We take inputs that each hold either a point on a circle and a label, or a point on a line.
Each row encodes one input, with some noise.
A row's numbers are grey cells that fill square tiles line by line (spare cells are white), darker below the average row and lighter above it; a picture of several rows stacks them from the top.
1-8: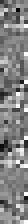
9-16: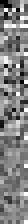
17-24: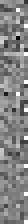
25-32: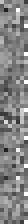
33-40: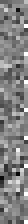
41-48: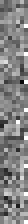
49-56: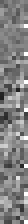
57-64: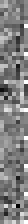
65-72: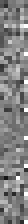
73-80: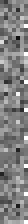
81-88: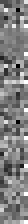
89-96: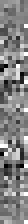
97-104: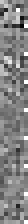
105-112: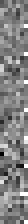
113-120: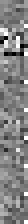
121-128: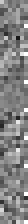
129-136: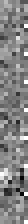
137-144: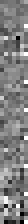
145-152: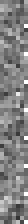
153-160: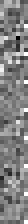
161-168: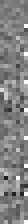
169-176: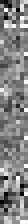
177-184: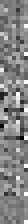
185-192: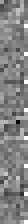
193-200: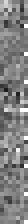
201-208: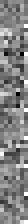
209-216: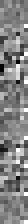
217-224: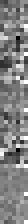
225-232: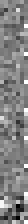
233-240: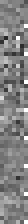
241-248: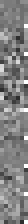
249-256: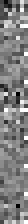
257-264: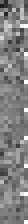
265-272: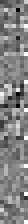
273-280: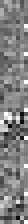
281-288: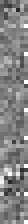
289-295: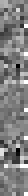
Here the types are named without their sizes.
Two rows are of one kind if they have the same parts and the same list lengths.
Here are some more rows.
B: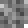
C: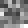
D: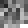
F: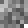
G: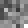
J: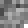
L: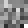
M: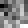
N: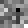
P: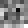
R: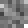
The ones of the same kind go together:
B, C, D, J, R
F, G, L, M, N, P

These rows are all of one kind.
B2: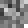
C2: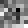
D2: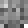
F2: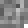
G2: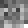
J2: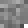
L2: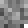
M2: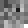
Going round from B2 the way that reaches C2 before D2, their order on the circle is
B2, L2, M2, G2, F2, C2, J2, D2.
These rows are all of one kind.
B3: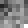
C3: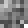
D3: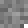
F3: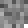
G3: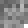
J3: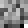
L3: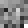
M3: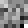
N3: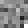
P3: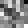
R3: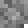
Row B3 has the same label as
F3 and P3.
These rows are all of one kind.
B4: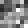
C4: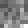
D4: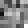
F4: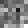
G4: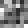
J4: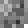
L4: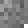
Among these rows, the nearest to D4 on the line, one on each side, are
G4 and J4.
